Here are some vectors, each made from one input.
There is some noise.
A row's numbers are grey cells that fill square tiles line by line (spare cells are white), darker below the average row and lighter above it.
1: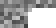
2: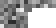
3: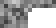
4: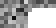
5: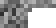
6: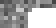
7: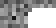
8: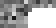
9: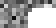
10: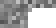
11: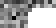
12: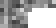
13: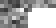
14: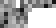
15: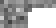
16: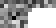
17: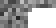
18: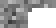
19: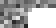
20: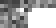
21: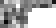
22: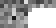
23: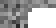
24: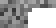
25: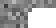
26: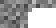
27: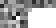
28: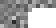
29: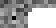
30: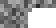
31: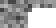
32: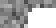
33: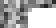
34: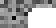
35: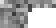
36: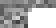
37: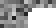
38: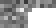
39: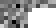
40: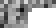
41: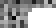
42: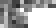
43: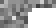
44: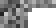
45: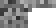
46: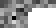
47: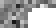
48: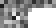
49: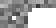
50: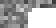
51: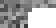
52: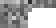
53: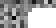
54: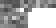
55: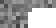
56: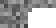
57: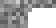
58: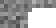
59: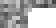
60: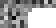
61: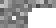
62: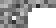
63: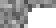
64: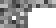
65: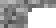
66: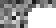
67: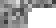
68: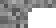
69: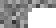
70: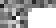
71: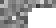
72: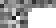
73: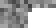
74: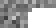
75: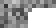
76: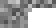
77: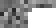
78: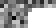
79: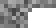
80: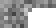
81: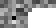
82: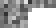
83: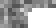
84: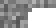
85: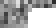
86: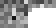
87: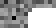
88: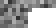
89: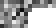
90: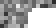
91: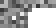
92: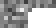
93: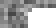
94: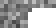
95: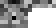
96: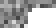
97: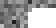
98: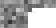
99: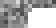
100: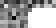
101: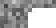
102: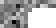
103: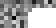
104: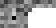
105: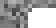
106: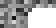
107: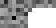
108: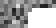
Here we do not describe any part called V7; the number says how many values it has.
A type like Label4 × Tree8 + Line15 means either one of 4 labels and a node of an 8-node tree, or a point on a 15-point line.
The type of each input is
Bool × (Line5 + V7).
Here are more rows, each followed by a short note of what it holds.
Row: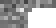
a true/false value and a value of V7
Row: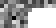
a true/false value and a value of V7
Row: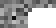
a point on a 5-point line and a true/false value
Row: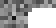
a point on a 5-point line and a true/false value
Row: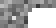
a true/false value and a value of V7
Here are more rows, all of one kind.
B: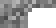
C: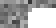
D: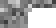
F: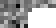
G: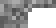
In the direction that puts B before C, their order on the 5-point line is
F, G, B, D, C.
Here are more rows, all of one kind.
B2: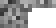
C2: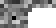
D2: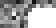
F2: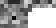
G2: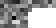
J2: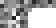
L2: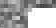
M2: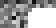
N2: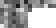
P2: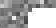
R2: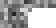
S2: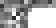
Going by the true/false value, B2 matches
L2, N2, P2 and R2.
